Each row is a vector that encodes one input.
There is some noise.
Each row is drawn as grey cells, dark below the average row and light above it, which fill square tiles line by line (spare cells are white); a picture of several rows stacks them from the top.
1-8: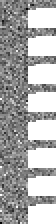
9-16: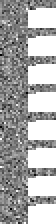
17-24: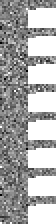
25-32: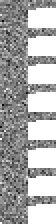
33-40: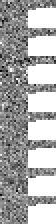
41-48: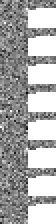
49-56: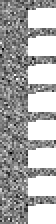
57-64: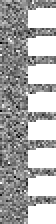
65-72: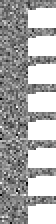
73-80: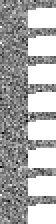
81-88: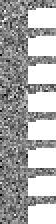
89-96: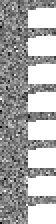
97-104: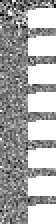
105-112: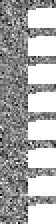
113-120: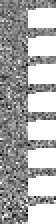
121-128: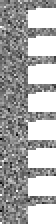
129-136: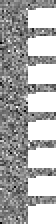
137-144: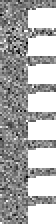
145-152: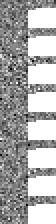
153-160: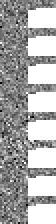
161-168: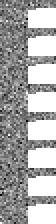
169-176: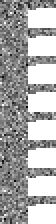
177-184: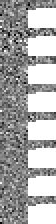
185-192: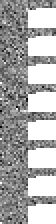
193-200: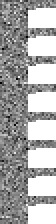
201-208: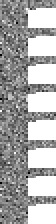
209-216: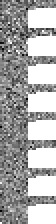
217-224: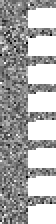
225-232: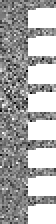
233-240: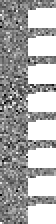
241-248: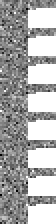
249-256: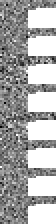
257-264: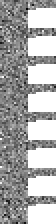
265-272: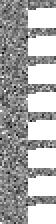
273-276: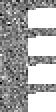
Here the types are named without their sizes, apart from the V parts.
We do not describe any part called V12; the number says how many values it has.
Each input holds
a point on a circle, a point on a line, a true/false value and a value of V12.
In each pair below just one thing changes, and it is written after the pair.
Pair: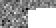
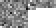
the value of V12
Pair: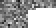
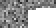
the value of V12
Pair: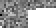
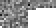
the place on the line
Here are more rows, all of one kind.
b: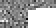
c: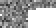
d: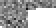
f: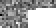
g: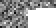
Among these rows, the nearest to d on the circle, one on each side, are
c and f.
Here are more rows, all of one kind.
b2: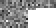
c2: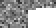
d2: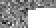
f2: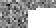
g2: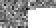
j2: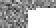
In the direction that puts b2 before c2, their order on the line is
g2, j2, b2, f2, d2, c2.
